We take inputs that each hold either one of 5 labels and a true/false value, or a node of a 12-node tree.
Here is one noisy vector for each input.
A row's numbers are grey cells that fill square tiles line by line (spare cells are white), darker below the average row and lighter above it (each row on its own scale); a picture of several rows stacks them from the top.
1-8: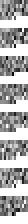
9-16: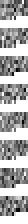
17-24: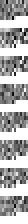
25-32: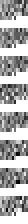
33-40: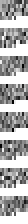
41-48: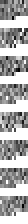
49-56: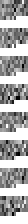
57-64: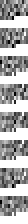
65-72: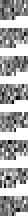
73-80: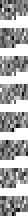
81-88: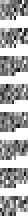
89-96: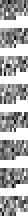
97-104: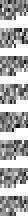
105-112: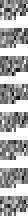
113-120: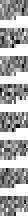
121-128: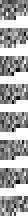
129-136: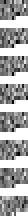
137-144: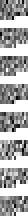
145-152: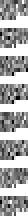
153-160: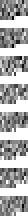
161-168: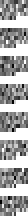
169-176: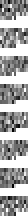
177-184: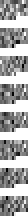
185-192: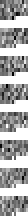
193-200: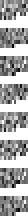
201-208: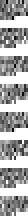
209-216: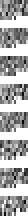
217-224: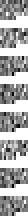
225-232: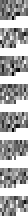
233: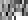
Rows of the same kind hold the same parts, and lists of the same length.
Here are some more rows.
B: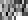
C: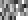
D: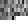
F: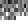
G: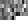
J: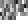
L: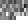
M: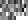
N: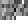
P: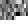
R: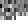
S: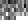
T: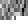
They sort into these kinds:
B, C, F, J, L, M, N, R, S, T
D, G, P

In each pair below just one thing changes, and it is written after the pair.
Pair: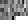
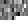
the label
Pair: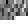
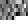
the label
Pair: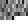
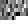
the label
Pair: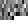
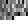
the label
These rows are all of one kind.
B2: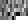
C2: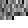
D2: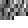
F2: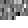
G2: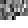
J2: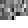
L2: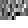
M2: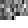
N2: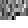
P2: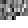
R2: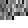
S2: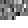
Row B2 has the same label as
G2, L2, N2 and P2.
